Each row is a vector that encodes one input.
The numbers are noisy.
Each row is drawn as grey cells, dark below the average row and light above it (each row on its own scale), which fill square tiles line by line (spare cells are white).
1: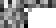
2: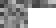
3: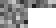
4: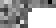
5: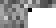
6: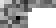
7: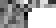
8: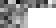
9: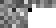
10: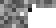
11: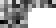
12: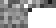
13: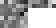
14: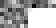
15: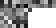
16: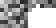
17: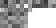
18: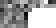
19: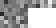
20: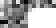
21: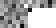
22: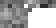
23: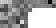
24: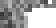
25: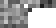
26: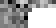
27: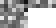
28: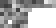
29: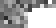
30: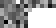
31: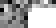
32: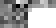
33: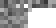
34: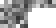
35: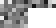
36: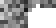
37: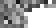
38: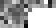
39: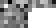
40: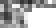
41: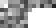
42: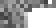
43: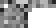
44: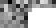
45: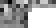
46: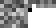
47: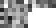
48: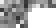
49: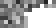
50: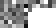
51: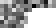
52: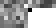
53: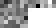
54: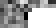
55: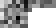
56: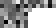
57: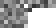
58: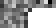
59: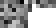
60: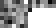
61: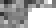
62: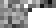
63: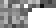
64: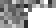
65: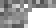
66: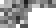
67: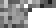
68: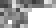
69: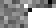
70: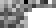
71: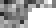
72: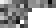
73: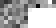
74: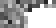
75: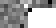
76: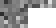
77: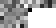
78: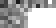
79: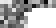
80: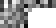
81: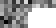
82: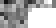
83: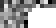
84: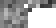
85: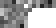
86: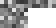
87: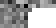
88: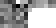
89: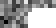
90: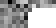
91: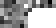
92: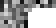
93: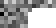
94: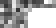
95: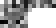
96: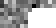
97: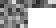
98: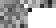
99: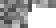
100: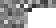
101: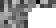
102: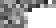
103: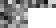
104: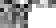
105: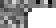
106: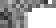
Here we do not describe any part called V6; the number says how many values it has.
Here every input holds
one of 5 labels, together with either a node of a 7-node tree, or a value of V6.
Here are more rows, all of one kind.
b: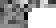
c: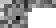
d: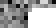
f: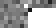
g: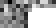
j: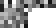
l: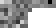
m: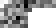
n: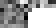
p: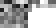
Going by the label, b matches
d, g, n and p.
